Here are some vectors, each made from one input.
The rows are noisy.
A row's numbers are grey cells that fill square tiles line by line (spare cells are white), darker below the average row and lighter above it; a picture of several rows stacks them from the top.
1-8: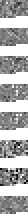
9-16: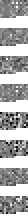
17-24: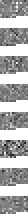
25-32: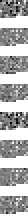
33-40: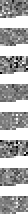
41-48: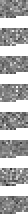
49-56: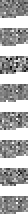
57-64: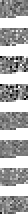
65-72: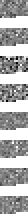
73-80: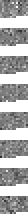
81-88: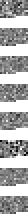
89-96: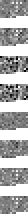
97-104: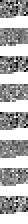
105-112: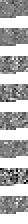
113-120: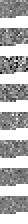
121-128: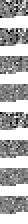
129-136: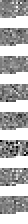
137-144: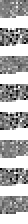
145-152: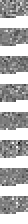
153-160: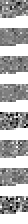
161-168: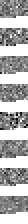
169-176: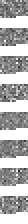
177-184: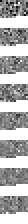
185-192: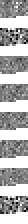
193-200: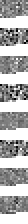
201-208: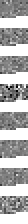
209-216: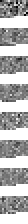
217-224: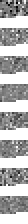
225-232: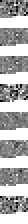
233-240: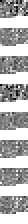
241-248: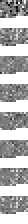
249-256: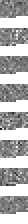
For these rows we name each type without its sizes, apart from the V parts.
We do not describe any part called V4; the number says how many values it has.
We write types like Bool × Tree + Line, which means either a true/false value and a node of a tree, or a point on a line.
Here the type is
Label + Line × List(V4).
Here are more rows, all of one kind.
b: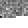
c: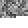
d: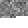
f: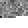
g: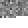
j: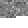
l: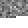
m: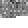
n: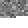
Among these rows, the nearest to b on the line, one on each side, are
f and l.
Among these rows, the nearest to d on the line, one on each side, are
j and n.
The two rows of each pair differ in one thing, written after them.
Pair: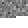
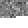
the place on the line
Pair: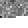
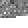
the value of V4 in item 1 of the list
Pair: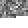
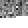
the place on the line
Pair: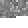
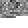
the value of V4 in item 1 of the list
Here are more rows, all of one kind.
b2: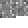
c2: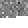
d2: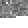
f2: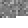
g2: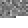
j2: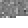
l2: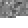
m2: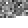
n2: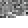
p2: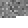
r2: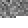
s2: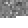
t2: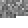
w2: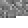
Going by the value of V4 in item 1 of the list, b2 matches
c2, f2, j2 and t2.
